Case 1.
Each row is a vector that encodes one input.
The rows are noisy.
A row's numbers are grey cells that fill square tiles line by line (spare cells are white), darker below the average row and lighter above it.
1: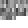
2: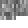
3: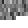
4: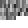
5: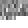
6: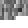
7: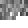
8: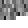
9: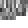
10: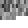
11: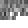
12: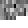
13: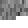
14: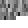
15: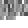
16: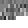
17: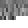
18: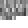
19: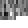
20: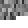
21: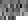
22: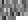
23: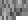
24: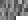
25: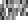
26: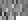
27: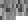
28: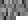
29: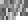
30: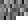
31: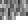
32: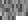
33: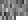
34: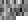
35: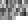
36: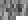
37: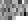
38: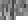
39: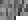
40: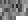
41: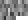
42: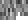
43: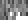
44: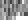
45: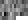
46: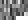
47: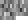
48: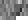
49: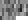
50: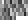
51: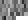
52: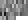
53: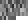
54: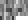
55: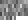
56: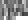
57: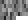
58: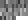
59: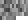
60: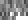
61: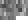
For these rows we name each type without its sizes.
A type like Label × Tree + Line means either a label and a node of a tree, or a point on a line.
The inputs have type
Bool × Tree.
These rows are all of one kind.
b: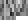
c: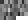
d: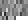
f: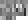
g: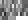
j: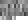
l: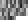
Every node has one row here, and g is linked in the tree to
d.
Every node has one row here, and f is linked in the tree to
j and l.
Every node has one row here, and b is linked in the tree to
c and j.
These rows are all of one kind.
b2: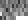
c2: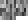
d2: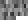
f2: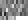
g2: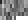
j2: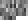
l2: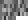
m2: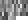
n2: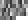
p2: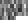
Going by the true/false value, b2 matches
n2 and p2.
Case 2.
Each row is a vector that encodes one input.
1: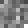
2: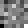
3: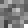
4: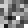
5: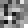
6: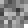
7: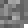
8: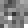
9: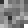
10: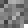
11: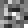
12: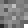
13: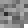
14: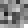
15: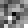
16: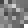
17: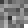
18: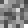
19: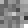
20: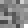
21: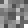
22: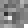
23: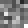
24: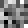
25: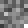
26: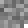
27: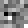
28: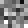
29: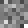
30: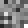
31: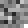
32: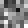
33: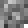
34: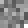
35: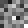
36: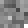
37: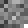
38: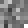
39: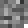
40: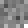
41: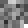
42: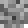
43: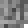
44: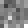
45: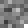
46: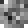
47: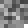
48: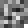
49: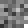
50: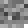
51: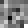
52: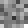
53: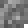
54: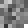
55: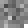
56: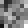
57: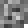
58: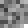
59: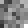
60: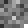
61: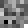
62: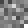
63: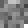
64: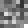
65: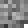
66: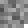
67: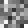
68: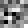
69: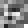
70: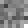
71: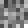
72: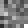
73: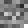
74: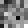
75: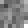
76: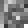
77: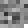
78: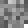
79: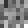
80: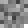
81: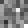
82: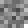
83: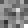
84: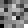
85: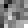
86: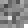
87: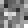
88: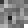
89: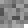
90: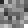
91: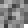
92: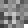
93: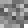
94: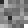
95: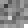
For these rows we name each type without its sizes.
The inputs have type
Circle + Line.
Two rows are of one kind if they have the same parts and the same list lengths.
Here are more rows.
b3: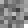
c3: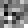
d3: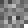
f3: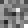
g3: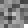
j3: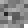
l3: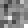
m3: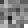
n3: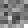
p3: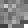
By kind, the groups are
b3, c3, j3, l3, n3
d3, f3, g3, m3, p3

